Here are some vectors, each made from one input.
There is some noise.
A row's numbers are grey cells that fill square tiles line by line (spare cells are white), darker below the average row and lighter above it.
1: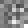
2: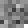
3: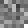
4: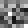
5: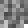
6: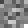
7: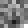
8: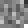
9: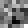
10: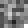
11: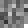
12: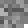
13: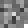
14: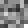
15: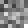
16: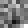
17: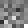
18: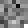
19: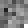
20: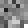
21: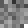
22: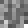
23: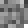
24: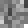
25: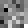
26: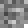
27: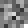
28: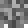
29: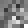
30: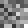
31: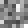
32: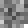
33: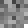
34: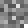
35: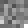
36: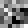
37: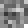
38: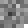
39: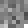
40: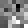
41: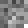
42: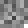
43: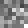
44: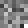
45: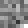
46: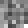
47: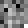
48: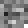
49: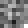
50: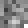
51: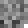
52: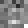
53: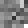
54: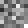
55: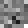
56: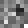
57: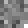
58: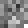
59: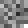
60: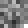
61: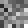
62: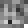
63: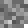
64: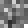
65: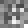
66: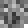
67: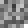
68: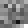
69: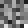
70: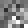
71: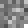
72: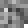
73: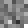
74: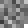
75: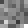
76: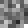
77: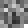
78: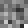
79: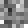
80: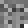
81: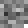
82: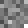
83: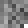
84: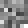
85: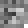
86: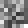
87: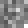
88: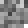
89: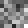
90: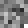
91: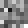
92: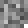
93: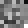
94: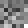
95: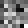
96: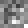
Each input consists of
a point on a 6-point line, together with either a fixed value, or four true/false values.
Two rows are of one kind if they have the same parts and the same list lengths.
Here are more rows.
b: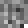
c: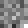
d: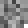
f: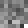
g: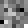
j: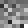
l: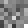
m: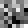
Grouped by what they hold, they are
b, c, d, f, g, j, l
m

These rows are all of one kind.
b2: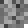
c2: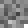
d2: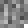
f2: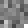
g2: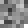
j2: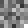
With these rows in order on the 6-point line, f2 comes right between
d2 and j2.
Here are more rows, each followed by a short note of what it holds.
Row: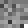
a point on a 6-point line and four true/false values
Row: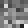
a point on a 6-point line and four true/false values
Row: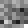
a point on a 6-point line and four true/false values
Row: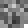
a point on a 6-point line
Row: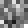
a point on a 6-point line
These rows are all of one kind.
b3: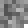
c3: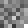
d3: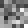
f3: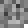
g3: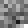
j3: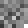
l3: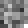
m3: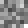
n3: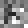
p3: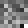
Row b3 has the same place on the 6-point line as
f3 and n3.
